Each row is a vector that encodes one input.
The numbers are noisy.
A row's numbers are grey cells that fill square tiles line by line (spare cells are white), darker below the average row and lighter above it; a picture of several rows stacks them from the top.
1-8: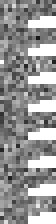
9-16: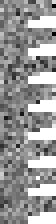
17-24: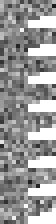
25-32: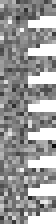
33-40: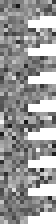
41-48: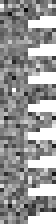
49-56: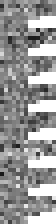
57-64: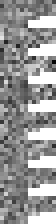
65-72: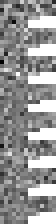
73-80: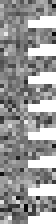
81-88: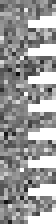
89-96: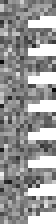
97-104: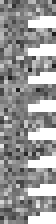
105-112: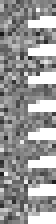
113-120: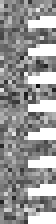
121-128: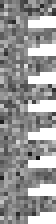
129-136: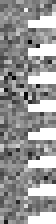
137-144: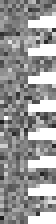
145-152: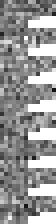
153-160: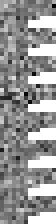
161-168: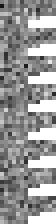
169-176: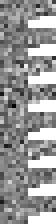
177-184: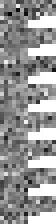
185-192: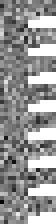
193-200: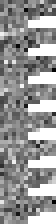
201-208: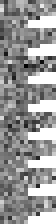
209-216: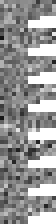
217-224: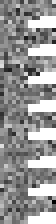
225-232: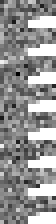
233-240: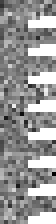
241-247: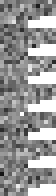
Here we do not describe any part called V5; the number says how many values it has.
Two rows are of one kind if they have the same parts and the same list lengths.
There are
3 kinds of row.
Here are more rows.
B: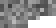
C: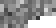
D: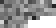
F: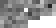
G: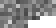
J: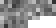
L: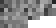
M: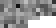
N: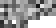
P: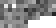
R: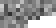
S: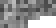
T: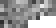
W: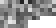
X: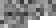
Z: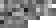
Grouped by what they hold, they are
B, F, J, L, M, P, S
C, N, R, T, Z
D, G, W, X

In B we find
a point on a 10-point circle, a node of a 10-node tree, a true/false value and a value of V5.
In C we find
a node of each of three 10-node trees.
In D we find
a point on a 6-point line and a node of each of two 10-node trees.
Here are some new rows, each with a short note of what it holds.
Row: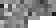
a point on a 10-point circle, a node of a 10-node tree, a true/false value and a value of V5
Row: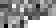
a point on a 10-point circle, a node of a 10-node tree, a true/false value and a value of V5
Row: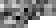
a node of each of three 10-node trees
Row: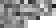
a point on a 6-point line and a node of each of two 10-node trees
